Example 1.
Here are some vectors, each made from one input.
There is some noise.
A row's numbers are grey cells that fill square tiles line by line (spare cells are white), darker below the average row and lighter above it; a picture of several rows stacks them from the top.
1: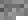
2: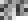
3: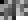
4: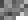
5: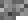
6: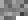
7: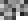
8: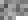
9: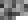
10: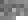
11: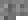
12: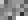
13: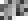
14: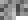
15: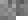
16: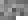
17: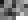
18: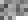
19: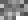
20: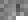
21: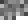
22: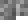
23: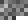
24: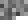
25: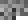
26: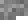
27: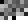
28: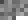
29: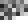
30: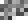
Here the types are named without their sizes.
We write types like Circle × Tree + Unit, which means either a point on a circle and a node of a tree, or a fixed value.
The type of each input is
Bool × Bool × Bool.
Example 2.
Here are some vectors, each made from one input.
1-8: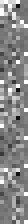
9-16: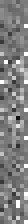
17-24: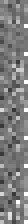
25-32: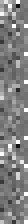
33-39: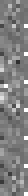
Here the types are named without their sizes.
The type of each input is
Line.
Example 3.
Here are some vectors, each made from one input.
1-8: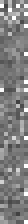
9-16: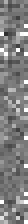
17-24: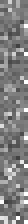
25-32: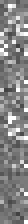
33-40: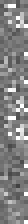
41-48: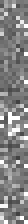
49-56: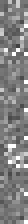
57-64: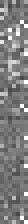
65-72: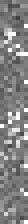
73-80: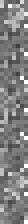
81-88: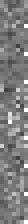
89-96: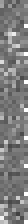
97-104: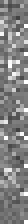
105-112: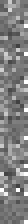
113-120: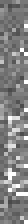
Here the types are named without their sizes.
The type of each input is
Line.
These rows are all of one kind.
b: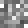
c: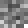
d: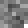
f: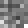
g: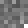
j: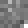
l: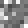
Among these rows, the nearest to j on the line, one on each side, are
d and g.
